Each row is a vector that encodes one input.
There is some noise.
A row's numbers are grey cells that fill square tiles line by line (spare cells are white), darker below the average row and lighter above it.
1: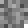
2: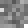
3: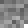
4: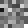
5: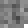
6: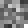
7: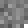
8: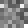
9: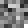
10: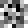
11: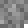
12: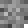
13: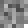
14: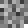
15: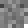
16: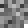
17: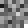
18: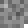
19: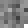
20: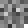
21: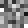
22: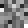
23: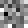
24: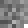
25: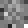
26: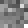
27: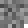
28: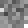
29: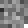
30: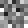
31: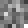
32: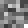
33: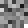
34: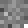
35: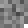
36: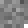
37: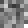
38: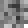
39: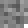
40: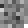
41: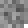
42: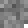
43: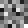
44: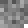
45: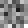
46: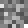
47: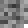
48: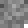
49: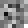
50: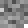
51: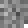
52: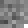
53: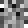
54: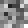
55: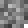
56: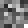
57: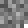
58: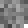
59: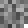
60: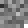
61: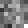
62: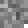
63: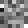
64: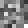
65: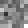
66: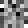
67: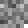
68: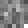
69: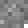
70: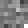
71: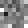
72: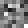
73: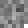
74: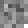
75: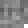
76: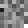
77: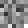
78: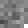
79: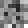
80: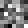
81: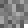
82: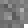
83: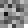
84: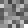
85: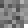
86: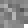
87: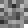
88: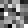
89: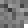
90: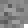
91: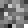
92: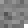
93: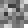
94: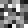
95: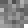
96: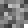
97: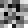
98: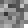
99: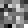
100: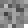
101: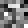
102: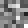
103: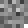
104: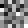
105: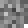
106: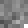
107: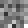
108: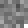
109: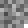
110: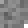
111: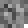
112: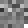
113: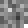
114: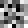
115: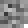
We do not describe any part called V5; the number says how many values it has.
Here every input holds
a point on a 6-point circle, together with either four true/false values, or a value of V5.
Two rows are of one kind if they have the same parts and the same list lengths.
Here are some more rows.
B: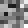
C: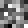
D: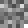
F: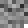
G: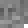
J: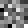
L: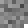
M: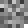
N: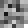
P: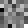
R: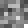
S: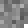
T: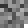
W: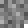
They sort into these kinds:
B, D, S
C, F, G, J, L, M, N, P, R, T, W

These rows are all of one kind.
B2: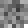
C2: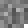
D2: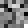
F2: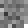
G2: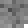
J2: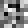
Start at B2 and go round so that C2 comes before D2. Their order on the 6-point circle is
B2, C2, J2, D2, F2, G2.
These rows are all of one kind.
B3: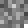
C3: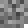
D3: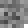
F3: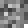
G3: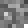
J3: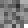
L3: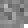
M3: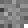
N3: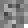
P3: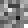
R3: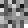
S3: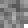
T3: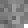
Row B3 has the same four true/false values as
N3 and T3.
